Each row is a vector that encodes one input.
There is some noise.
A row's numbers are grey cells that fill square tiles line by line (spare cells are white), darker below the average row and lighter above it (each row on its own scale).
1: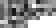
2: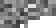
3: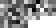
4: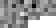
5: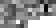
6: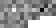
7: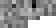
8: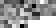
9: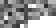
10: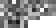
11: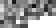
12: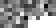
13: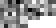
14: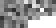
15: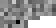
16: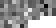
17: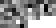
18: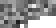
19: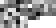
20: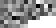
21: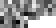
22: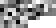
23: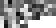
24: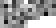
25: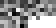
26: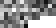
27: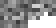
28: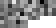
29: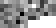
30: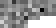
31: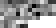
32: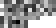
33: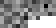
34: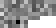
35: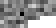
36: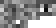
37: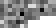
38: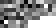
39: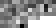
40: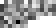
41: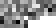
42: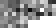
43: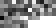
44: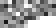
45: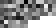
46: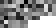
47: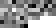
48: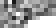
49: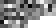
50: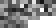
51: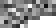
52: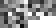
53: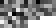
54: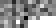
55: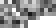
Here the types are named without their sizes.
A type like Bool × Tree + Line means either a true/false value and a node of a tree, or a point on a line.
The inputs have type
Bool × Label + Unit.
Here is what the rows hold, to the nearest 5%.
About 10% of them hold a fixed value. The rest hold a label and a true/false value.
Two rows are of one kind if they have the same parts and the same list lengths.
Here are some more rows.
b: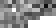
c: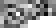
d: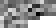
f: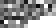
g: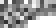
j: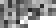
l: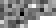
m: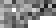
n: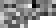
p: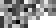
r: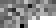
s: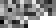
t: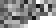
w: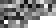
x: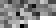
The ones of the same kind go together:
b, c, d, g, j, l, m, n, p, r, s, x
f, t, w

